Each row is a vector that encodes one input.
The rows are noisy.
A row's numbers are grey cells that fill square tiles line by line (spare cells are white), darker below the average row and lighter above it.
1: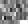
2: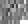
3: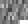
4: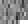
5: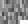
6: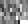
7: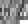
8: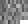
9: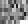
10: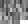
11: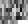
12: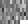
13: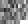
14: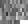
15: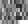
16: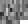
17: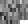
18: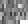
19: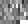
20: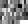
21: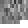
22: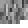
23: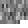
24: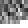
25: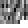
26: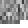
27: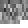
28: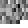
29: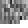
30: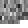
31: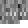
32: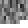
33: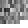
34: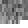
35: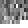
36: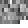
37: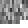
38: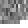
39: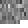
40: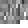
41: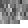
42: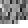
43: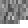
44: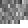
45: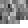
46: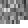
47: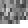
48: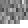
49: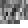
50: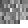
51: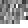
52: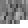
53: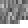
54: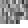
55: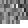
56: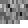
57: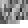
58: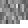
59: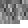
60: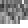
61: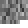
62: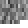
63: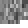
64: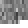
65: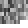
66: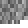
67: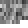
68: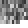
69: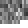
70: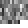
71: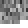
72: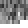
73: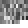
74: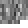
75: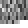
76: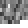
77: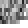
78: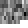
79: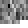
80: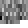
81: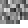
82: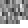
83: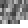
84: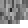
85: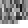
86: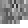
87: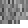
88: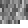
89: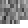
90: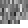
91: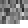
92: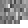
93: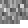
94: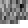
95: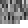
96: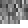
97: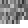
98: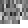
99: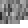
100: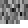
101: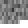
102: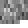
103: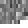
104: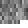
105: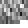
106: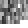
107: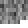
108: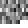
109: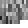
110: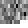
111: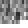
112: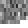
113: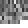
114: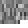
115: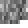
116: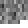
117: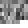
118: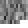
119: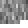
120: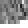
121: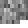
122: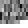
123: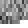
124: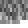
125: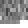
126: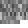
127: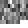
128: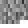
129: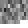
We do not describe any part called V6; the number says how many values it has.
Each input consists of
one of 8 labels, together with either a point on a 4-point line, or a value of V6.
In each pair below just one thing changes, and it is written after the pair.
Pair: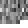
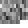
the label
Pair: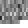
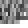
the value of V6
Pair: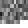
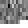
the label
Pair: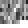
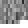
the label
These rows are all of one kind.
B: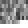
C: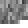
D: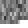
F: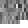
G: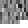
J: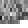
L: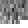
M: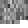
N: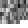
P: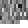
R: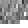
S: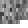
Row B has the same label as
J and M.
